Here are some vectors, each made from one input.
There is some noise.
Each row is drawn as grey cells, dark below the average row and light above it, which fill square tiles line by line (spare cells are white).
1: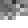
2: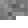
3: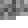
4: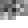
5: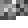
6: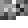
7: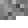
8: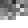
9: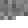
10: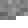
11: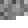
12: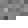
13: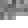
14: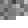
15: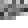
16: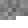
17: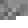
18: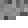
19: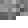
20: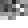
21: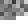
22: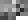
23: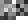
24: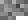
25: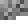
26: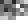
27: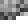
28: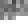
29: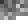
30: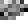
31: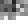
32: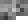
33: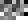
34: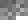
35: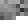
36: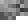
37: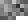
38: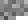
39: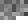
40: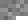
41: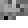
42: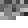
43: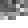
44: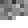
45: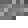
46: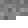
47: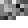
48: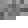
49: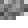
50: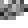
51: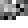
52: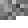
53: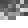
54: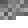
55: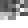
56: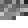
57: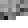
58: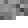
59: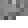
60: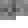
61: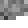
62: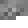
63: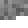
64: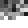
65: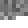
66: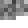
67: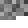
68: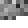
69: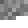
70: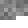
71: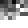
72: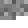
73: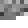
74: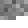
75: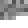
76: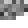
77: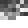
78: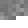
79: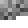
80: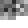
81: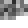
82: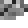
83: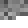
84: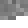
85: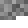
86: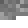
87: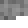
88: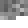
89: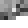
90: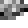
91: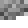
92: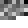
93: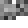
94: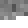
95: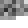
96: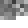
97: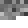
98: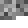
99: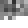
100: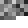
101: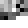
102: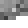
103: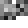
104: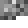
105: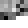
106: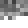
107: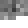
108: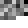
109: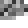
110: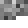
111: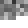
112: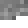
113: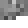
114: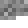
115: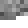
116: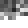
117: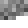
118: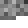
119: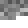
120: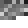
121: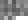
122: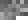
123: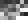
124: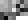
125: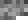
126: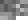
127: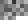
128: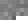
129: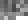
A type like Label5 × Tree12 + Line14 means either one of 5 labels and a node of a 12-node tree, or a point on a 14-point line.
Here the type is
(Label8 + Line5 × Line5) × Line5.
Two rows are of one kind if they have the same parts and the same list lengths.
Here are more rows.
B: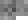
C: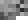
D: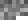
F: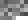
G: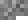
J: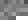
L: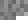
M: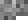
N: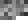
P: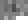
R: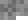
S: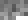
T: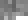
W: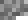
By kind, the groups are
B, C, G, P, R, S, T
D, F, J, L, M, N, W

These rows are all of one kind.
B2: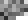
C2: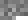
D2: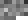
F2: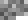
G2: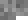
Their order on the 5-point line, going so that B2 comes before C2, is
F2, B2, G2, D2, C2.
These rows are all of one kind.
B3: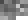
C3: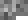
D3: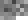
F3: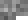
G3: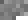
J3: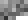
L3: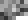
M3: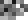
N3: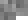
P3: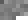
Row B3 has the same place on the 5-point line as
D3, J3, M3 and N3.
